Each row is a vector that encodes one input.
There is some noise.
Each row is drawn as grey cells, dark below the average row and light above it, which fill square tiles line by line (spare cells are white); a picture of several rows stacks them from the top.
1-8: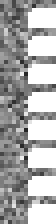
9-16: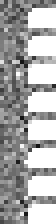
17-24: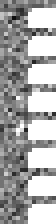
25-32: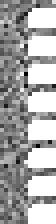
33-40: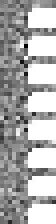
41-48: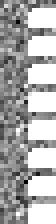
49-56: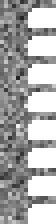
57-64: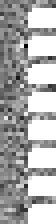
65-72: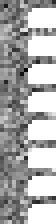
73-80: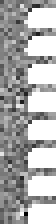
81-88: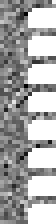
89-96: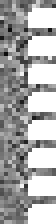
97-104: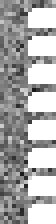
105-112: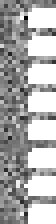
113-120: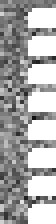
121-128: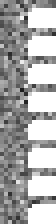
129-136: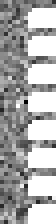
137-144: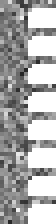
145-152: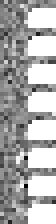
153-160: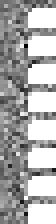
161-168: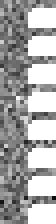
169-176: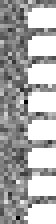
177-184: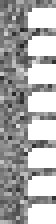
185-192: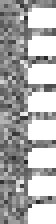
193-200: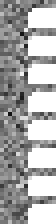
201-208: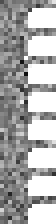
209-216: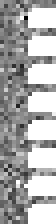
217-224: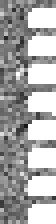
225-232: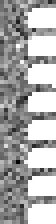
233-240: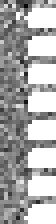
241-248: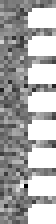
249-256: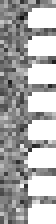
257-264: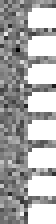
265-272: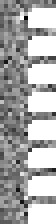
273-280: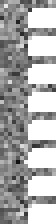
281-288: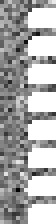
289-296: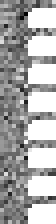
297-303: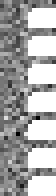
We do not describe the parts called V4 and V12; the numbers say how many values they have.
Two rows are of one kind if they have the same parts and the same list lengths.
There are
5 kinds of row.
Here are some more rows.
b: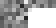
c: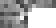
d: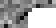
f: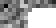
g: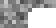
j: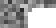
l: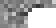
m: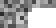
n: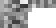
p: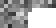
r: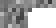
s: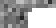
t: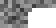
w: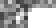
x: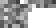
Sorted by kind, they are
b, c, w
d, g, l
f, j, r, s, t
m, p
n, x

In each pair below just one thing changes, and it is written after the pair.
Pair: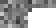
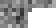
the place on the 6-point circle
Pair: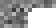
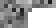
the place on the 6-point circle
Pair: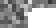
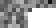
the value of V12
